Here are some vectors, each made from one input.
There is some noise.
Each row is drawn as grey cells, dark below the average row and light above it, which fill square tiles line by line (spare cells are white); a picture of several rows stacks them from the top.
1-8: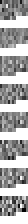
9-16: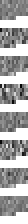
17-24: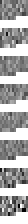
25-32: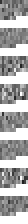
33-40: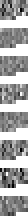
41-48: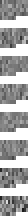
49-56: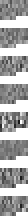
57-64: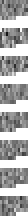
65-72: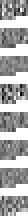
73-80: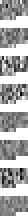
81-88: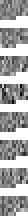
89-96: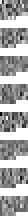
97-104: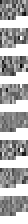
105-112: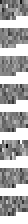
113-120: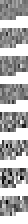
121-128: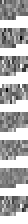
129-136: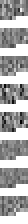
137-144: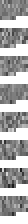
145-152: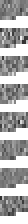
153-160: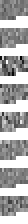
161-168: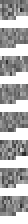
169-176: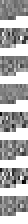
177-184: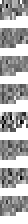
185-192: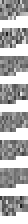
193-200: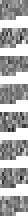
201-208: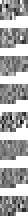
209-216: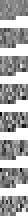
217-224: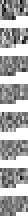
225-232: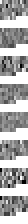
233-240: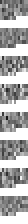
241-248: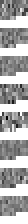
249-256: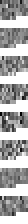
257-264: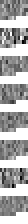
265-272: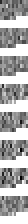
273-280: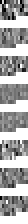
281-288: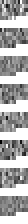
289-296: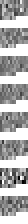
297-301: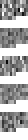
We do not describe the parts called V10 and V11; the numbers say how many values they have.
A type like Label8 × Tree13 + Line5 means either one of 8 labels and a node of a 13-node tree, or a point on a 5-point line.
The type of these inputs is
Line7 × (Line7 + V11) + V10.
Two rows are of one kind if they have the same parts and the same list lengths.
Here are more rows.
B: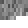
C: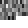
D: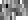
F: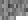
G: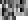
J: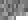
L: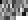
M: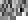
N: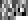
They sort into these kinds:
B, F, G, J, L
C
D, M, N

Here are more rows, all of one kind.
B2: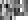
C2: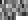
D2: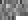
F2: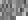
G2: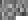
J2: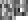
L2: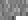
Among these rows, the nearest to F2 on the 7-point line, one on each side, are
J2 and L2.
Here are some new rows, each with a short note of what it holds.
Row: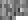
a point on a 7-point line and a value of V11
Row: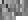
a point on each of two 7-point lines
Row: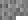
a point on a 7-point line and a value of V11
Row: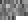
a point on each of two 7-point lines
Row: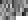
a value of V10
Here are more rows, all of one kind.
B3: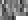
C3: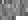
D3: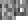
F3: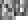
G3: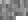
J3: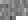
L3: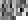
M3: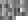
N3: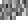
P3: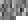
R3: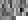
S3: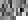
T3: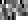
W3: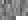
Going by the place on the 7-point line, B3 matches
J3, M3, N3 and P3.
